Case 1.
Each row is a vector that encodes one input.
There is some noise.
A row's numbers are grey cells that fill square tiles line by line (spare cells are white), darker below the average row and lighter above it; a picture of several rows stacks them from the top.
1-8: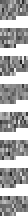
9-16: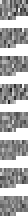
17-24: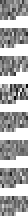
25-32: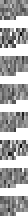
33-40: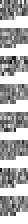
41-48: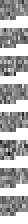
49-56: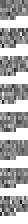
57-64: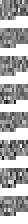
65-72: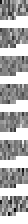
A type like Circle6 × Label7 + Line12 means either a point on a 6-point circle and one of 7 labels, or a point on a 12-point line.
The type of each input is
Tree8 + Tree10.
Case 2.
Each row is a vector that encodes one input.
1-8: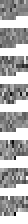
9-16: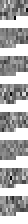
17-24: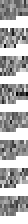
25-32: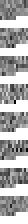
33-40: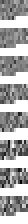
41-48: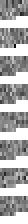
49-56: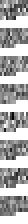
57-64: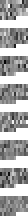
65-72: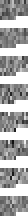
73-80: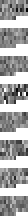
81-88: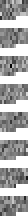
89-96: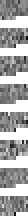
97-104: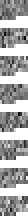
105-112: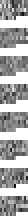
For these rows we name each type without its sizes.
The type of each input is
Line + Tree.
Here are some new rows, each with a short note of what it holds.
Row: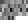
a point on a line
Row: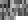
a node of a tree
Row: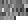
a point on a line
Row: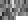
a node of a tree
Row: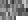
a point on a line
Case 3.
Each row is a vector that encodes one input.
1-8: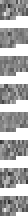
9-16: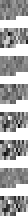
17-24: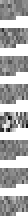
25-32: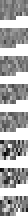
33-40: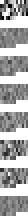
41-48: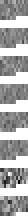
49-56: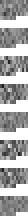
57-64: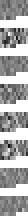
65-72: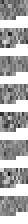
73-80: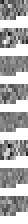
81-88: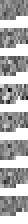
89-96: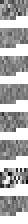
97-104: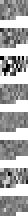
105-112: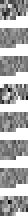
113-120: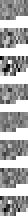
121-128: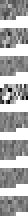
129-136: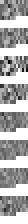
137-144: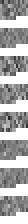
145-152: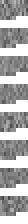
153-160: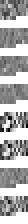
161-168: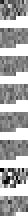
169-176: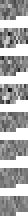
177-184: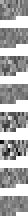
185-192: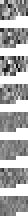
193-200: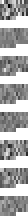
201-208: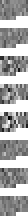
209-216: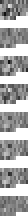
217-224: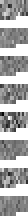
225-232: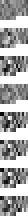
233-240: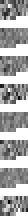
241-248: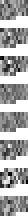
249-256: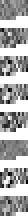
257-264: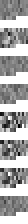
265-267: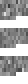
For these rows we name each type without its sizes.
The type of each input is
Label × Label.
